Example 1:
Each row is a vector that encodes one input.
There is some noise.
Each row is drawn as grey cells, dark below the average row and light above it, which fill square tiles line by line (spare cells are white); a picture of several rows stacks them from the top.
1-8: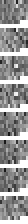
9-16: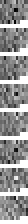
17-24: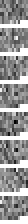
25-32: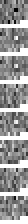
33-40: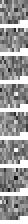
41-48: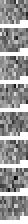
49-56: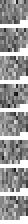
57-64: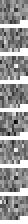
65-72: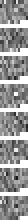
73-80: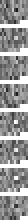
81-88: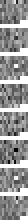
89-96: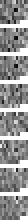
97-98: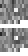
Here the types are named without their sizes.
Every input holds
a point on a line and a true/false value.
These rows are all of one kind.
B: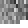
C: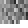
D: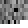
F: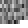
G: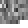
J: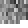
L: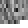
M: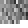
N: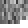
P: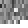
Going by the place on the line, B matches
F and J.
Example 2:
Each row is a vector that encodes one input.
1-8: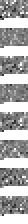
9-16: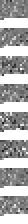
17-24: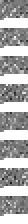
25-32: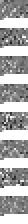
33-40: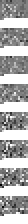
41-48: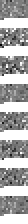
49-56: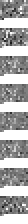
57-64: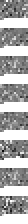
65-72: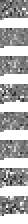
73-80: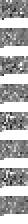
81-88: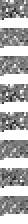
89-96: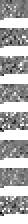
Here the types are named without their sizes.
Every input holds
either a fixed value, or a node of a tree, or three true/false values.
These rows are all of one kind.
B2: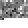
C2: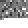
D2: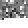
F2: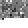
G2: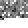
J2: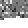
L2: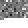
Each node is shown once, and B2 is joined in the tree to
D2 and F2.
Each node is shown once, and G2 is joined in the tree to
J2.
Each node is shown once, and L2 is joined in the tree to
C2 and F2.
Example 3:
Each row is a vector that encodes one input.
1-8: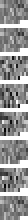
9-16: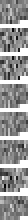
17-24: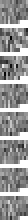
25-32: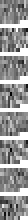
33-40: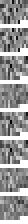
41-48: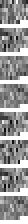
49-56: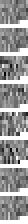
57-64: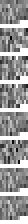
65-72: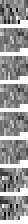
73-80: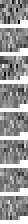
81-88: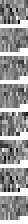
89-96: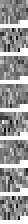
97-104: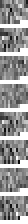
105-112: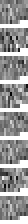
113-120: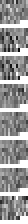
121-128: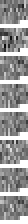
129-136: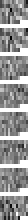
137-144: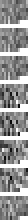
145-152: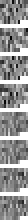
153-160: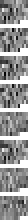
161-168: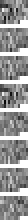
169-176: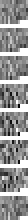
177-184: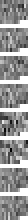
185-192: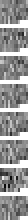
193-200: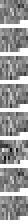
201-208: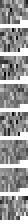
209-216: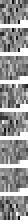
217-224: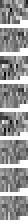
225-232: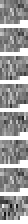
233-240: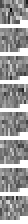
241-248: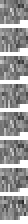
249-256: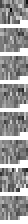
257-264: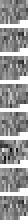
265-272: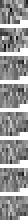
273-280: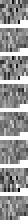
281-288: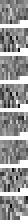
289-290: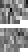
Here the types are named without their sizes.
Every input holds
either a label, or a point on a line.
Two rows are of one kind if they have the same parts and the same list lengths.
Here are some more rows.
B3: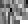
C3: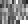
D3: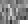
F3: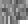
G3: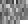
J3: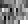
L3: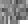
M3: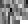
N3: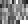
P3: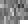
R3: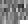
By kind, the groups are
B3, C3, J3, M3, N3
D3, F3, G3, L3, P3, R3

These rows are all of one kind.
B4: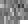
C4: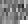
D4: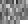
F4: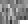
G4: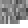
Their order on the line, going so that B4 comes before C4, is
D4, F4, G4, B4, C4.
